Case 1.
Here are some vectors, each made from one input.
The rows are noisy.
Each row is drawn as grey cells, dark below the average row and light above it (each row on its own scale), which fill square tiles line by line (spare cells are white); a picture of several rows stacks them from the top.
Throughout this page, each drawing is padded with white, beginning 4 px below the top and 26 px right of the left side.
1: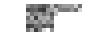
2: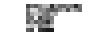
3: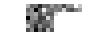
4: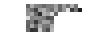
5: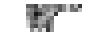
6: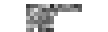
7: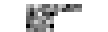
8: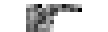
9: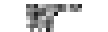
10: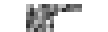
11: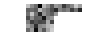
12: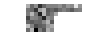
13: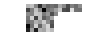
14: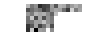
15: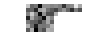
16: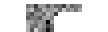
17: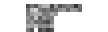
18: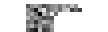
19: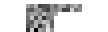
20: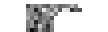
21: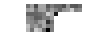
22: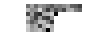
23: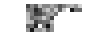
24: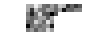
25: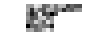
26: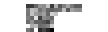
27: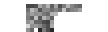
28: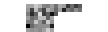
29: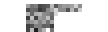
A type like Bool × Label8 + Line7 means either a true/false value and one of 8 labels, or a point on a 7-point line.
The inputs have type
Line6.
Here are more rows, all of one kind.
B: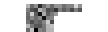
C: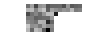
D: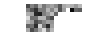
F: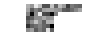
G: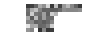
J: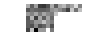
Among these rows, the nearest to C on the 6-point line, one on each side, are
D and G.
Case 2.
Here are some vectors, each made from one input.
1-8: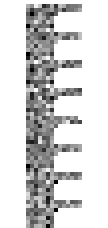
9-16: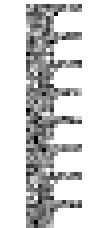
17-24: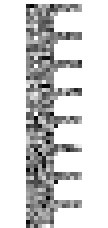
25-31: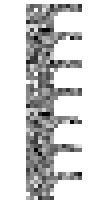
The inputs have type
Line7.
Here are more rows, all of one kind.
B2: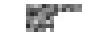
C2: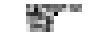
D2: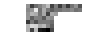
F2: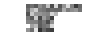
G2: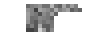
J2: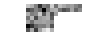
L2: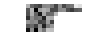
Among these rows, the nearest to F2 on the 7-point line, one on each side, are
C2 and D2.
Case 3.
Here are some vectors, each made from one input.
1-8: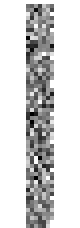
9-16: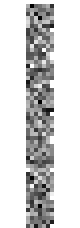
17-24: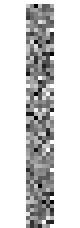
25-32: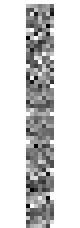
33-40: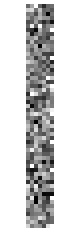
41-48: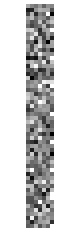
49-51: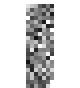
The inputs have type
Label10.
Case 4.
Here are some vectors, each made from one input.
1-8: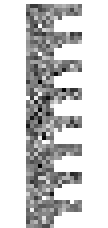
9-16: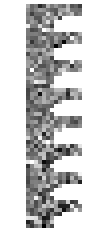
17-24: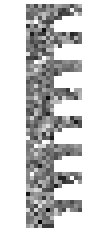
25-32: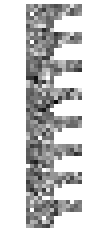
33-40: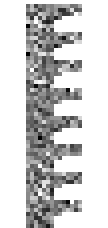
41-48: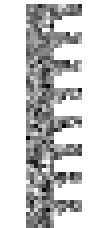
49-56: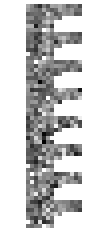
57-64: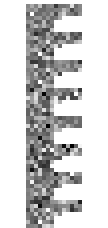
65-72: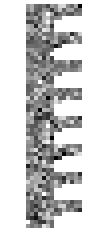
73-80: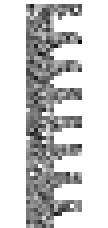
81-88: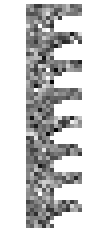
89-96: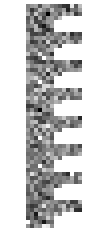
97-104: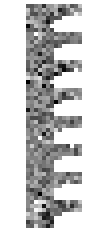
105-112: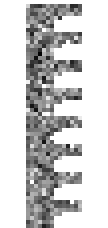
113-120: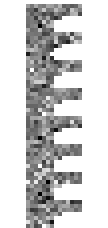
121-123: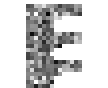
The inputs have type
Label6.
